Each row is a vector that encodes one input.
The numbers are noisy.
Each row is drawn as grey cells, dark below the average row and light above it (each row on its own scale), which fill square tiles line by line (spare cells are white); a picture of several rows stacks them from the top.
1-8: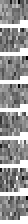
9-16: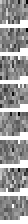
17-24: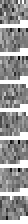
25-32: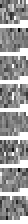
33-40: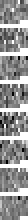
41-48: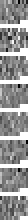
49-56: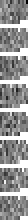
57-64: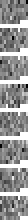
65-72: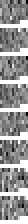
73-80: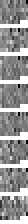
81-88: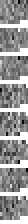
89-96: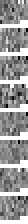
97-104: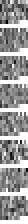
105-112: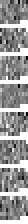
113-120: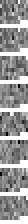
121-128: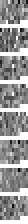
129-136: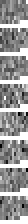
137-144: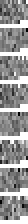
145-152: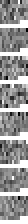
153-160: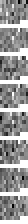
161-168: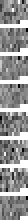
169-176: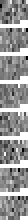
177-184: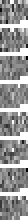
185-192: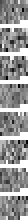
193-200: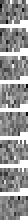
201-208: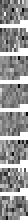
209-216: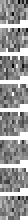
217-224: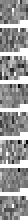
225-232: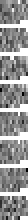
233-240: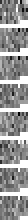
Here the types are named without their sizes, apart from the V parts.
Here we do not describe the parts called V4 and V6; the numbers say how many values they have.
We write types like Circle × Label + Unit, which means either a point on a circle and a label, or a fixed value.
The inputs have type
Bool × Bool × Bool × (Tree + V6) × V4.
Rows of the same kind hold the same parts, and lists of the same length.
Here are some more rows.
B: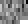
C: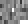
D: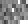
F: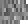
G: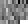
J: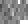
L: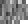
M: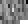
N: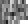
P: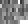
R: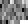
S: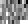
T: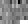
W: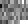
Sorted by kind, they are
B, G, M, S, T
C, D, F, J, L, N, P, R, W

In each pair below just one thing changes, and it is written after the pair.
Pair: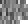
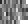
one of the three true/false values
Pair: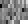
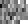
one of the three true/false values
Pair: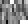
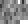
the node of the tree
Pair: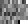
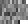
the value of V4
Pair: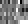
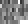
one of the three true/false values
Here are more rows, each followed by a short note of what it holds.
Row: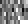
a node of a tree, three true/false values and a value of V4
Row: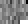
three true/false values, a value of V4 and a value of V6
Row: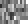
a node of a tree, three true/false values and a value of V4
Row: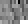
three true/false values, a value of V4 and a value of V6
